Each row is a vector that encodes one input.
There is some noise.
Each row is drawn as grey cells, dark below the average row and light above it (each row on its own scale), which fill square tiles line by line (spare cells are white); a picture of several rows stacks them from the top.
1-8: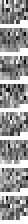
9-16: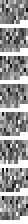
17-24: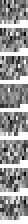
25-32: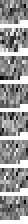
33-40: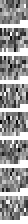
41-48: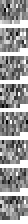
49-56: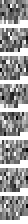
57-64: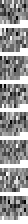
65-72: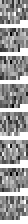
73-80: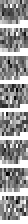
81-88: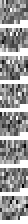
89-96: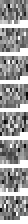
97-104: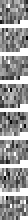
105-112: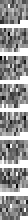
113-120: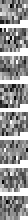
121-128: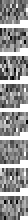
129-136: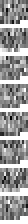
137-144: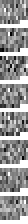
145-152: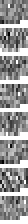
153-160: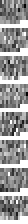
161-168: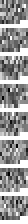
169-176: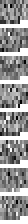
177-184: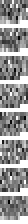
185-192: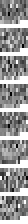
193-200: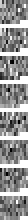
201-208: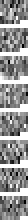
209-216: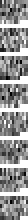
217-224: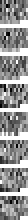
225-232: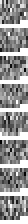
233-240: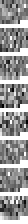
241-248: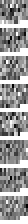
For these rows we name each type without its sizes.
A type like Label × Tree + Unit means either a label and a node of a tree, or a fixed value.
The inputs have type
List(Bool × Line).
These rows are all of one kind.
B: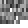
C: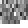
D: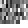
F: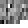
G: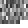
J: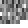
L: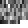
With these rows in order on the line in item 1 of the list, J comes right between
B and L.
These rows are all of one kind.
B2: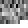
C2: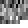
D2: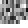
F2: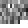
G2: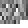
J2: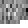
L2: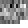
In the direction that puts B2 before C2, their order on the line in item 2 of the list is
J2, F2, L2, D2, G2, B2, C2.
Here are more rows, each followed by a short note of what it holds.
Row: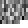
the empty list
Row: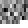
the empty list
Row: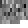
a list of one item
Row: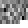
the empty list
